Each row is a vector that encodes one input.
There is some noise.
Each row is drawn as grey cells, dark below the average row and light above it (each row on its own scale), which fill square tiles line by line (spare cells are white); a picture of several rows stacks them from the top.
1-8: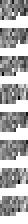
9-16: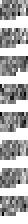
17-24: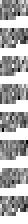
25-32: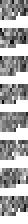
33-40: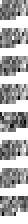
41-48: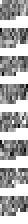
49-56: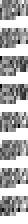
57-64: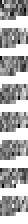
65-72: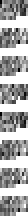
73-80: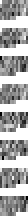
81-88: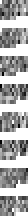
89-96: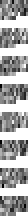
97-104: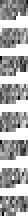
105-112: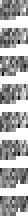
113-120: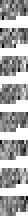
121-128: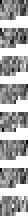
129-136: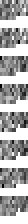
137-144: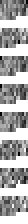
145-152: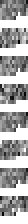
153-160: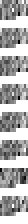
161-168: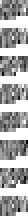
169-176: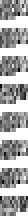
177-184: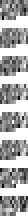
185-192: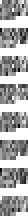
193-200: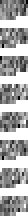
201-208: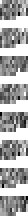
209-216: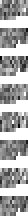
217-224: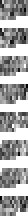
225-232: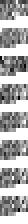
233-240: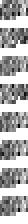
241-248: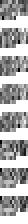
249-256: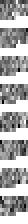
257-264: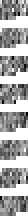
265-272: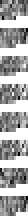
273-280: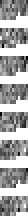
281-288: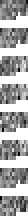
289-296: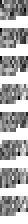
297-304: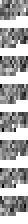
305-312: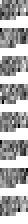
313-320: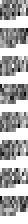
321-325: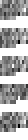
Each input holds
either a point on a 9-point circle and a true/false value, or a fixed value, or a node of a 10-node tree.
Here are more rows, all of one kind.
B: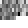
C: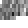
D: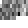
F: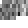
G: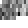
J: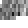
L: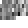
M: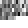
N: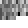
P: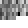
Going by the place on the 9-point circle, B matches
D and F.
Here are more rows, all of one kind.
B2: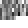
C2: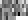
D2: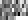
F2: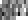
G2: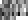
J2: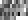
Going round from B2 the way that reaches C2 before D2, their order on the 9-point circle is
B2, C2, D2, J2, G2, F2.
